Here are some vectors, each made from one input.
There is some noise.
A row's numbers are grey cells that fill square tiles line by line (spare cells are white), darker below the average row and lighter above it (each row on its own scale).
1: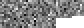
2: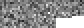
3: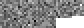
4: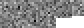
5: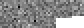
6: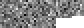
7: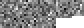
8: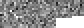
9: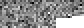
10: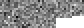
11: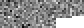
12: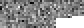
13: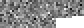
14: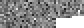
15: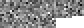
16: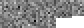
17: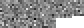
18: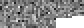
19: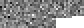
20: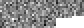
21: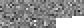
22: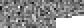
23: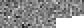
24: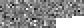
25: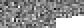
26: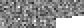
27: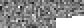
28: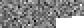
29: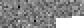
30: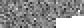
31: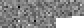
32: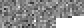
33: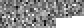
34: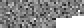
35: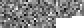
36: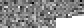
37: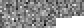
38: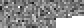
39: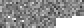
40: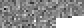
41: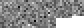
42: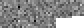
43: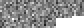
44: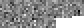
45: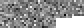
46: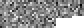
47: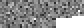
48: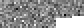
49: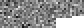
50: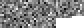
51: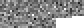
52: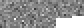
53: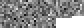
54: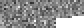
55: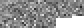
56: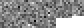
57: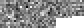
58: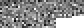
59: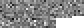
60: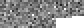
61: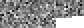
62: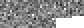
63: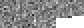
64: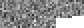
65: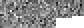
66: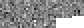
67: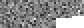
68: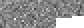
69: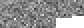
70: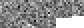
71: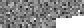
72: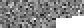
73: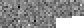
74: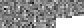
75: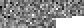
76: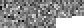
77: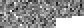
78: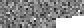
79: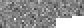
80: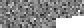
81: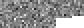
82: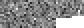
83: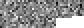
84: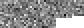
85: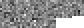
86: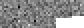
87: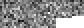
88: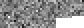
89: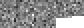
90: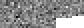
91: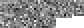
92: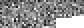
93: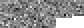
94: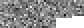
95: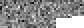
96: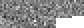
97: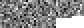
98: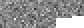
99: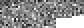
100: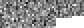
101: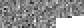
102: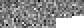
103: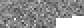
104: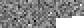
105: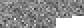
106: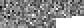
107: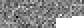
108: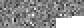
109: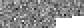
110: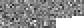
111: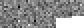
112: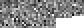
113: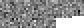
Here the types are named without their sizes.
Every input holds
a point on a line, together with either a fixed value, or three true/false values.
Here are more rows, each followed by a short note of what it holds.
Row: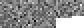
a point on a line
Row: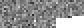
a point on a line and three true/false values
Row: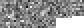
a point on a line and three true/false values
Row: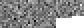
a point on a line
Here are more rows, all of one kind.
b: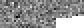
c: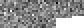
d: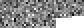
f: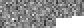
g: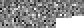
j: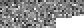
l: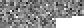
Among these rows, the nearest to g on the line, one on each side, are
d and j.
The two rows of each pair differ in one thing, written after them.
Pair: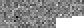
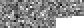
the place on the line
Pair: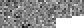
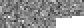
the place on the line
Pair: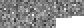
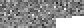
one of the three true/false values
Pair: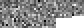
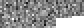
the place on the line
